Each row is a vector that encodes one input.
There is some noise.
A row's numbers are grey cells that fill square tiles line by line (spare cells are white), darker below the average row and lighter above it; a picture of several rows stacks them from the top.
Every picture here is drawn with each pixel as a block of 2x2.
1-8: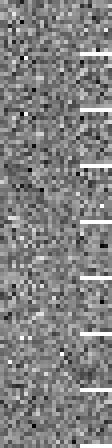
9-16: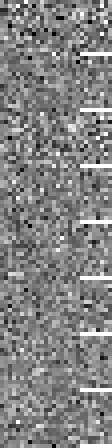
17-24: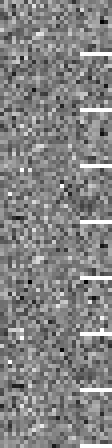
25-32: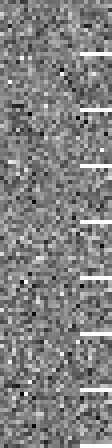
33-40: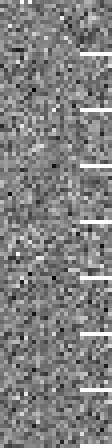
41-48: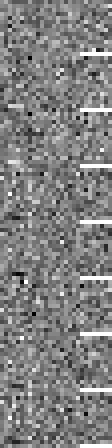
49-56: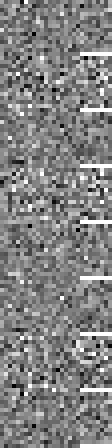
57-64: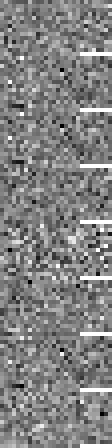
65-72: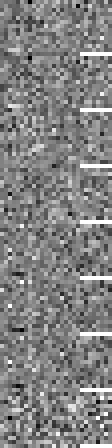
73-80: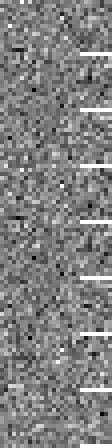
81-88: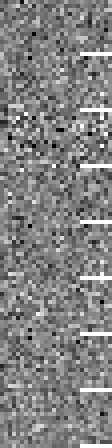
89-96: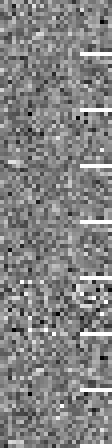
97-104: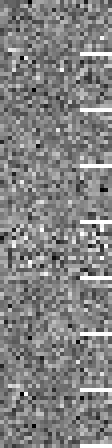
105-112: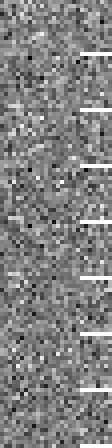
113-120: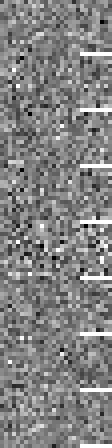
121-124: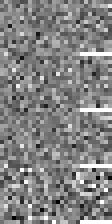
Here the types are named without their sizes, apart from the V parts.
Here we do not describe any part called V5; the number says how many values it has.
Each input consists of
a value of V5, together with a list of points on a line.
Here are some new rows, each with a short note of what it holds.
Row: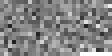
a value of V5, together with a list of three items
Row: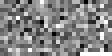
a value of V5, together with the empty list
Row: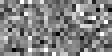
a value of V5, together with the empty list
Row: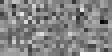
a value of V5, together with a list of two items
